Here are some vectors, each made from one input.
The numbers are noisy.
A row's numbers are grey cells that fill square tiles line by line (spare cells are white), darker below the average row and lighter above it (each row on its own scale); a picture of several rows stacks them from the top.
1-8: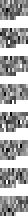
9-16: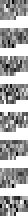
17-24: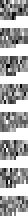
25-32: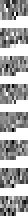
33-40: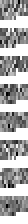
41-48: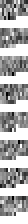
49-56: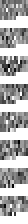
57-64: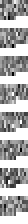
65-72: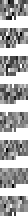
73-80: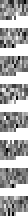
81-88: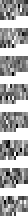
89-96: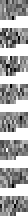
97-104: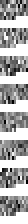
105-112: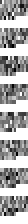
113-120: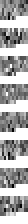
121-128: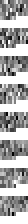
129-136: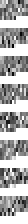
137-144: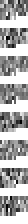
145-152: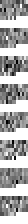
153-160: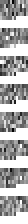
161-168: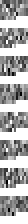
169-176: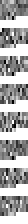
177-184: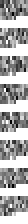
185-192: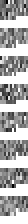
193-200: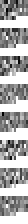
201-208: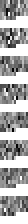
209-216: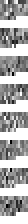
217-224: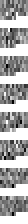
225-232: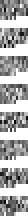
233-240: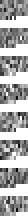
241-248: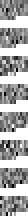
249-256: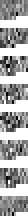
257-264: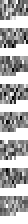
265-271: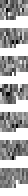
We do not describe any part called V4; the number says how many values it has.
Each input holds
a point on an 8-point circle and a value of V4, together with either one of 9 labels and a true/false value, or a node of an 11-node tree.
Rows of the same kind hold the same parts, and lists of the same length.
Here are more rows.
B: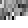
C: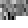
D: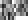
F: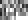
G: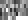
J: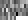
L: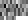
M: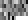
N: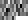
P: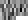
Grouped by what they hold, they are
B, F, G, J
C, D, L, M, N, P

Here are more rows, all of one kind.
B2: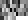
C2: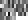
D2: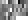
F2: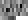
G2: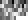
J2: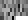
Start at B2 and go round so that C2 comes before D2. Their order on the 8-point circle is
B2, J2, G2, C2, D2, F2.
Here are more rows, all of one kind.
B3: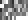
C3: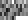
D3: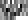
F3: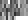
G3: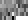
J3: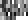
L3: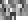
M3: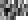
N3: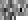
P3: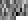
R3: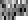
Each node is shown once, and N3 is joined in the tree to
D3.
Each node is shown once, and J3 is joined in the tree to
G3 and M3.
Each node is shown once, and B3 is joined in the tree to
D3 and F3.
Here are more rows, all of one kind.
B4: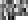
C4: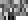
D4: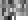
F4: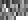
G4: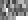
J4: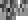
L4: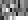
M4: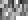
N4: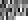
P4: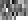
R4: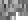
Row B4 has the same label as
D4, G4 and N4.
